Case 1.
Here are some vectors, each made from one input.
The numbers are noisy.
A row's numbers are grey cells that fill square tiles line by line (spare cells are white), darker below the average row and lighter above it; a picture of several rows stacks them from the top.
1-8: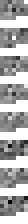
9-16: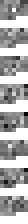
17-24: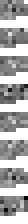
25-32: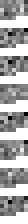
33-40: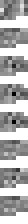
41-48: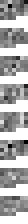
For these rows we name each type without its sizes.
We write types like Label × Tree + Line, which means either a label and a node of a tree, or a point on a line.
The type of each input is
Tree × Tree.
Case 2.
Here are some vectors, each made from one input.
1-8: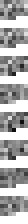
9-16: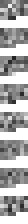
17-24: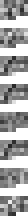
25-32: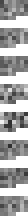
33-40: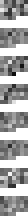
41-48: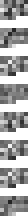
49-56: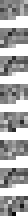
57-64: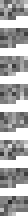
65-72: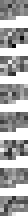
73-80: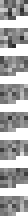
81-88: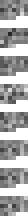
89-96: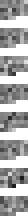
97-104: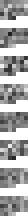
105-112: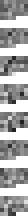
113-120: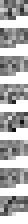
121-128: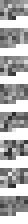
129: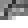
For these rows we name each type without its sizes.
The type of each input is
Bool × Tree.
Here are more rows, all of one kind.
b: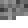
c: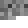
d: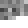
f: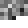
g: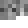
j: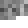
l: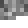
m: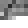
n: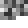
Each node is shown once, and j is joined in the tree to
c, d and g.
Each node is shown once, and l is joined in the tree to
f.
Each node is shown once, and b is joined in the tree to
f.
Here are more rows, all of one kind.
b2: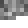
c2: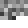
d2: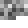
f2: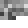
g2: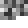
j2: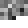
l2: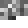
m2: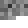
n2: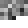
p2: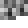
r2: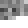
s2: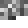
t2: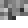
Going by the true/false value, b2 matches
m2 and r2.
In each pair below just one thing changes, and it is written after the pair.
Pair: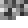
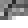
the true/false value
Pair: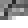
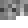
the node of the tree
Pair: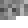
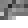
the node of the tree
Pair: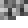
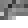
the true/false value
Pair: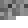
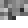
the true/false value
